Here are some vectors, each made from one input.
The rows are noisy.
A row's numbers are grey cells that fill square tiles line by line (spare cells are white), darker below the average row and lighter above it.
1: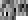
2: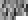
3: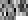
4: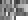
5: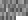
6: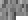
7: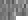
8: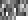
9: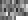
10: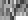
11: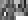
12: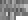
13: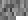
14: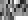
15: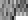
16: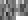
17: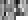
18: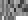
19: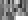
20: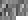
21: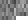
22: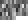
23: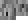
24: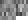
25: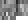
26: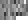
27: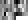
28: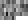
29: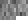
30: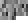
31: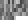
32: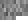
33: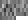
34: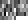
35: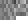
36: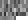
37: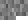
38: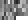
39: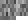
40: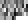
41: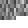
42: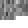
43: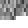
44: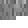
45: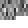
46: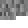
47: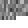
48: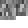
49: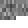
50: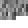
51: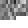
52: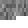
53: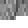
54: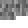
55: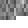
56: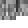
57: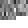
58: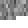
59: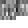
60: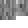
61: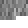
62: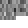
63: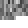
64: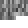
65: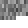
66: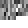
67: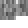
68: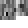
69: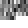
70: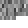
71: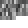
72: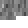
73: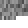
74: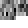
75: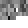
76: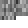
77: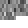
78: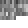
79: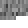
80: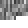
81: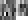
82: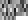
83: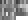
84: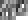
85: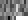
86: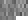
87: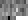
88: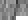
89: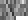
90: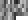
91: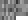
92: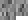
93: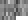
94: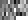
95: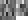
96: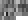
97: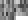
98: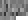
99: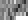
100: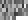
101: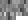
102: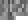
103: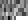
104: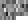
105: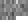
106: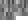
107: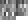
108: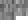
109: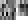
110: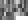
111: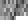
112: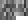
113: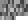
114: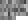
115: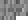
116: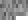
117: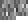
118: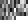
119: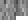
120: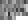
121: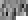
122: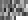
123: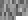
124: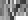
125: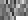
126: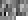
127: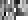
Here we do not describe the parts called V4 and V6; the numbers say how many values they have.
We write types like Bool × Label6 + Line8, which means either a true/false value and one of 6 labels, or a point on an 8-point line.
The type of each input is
Bool × Circle5 × V4 × V6.
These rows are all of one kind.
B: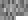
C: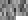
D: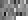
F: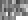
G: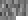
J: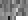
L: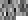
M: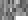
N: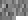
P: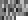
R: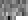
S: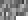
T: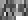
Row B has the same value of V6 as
D and M.
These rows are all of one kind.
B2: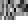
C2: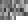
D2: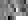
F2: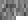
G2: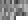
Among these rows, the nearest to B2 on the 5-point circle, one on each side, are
D2 and G2.
